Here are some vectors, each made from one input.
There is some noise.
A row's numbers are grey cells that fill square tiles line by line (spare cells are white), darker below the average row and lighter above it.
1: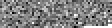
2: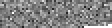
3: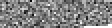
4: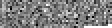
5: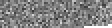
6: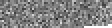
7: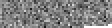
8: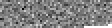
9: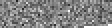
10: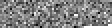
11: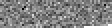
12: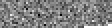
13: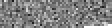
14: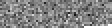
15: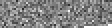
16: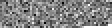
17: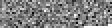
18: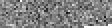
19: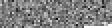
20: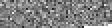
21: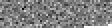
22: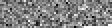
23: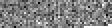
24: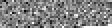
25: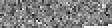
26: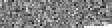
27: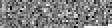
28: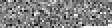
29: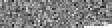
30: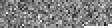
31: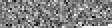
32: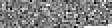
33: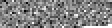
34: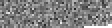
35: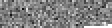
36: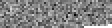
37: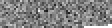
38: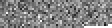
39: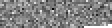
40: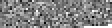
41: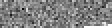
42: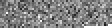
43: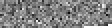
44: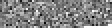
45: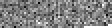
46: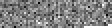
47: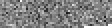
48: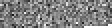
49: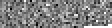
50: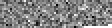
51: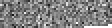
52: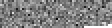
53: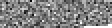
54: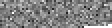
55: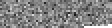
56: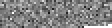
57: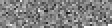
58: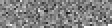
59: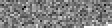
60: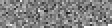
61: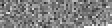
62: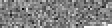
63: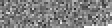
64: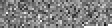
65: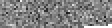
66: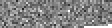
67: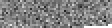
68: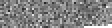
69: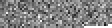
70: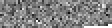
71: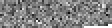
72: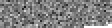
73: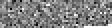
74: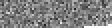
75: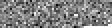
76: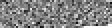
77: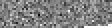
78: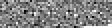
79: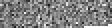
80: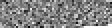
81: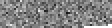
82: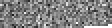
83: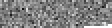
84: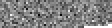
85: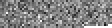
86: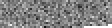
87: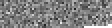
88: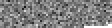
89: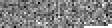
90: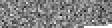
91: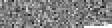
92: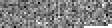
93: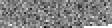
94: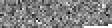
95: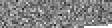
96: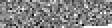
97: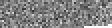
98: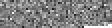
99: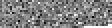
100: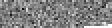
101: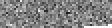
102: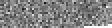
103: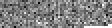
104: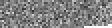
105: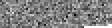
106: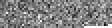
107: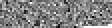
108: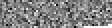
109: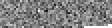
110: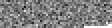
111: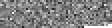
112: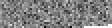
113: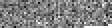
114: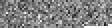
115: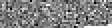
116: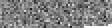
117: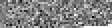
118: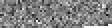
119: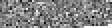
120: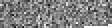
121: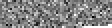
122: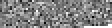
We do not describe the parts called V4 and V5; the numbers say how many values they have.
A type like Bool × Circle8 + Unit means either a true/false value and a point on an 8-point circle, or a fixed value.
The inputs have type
(Bool × Bool × Bool + Unit) × V4 + Label6 × V5.
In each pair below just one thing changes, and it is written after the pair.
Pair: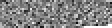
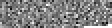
the value of V5
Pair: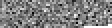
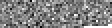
the label
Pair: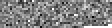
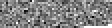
the label
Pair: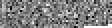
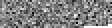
the value of V5
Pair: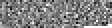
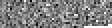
the label
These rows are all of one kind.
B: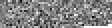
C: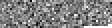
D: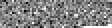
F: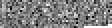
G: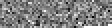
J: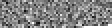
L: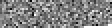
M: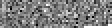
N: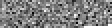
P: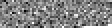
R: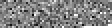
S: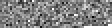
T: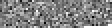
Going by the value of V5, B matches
S and T.
